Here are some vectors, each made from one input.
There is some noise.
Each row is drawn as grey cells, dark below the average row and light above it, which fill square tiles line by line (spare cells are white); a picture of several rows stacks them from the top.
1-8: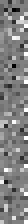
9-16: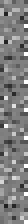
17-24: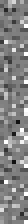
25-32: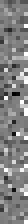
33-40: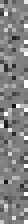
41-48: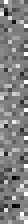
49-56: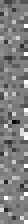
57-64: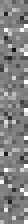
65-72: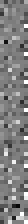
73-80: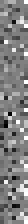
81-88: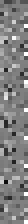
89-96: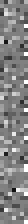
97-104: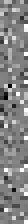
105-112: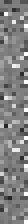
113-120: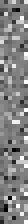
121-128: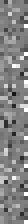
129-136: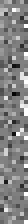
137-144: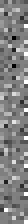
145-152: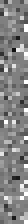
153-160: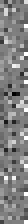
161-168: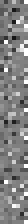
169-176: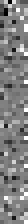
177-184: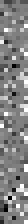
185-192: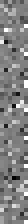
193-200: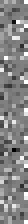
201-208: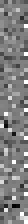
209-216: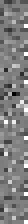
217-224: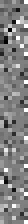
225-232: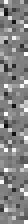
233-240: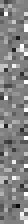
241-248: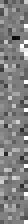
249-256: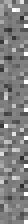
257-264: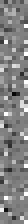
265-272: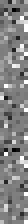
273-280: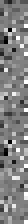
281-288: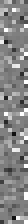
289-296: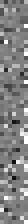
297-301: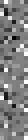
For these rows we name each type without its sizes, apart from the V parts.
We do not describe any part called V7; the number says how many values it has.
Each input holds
a list of items, each a true/false value and a value of V7.
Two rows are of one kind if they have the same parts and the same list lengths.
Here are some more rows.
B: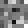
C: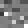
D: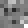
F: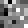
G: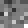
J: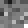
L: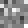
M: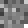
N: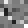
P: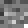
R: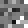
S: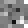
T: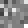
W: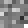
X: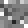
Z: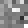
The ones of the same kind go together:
B, C, G, J, L, M, P, R, S, T
D, N, W, X, Z
F

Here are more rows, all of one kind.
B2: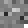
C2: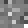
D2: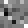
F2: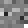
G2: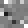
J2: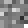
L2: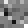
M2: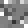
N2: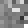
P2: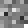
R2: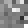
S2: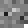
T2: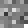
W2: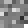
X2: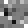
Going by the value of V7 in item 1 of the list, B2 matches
D2, L2, S2 and X2.
